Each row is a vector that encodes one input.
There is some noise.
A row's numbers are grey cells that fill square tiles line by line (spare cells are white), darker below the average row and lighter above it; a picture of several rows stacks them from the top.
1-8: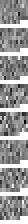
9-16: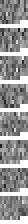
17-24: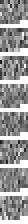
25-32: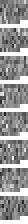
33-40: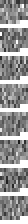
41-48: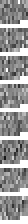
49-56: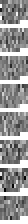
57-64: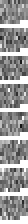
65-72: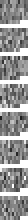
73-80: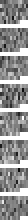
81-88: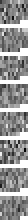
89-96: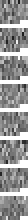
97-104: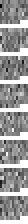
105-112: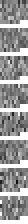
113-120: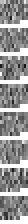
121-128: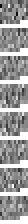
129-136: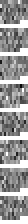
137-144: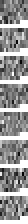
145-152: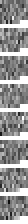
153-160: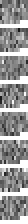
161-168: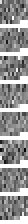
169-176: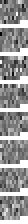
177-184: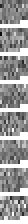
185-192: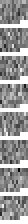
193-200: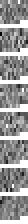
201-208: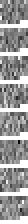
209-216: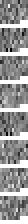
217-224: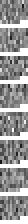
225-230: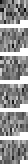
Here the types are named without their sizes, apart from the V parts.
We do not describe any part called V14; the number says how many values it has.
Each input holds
a value of V14, together with either a point on a circle, or a point on a line.
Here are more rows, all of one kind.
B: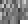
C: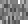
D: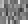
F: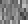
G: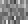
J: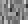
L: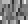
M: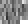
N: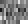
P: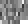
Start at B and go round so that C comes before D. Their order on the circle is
B, P, F, G, C, D, N, L, J, M.
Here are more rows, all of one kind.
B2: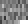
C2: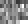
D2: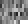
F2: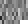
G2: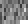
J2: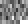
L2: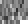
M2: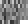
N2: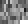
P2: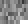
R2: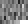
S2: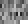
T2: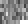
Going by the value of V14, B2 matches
G2 and R2.
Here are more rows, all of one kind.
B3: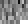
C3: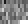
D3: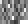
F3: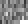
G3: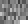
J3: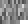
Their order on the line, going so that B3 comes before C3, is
D3, B3, G3, J3, F3, C3.
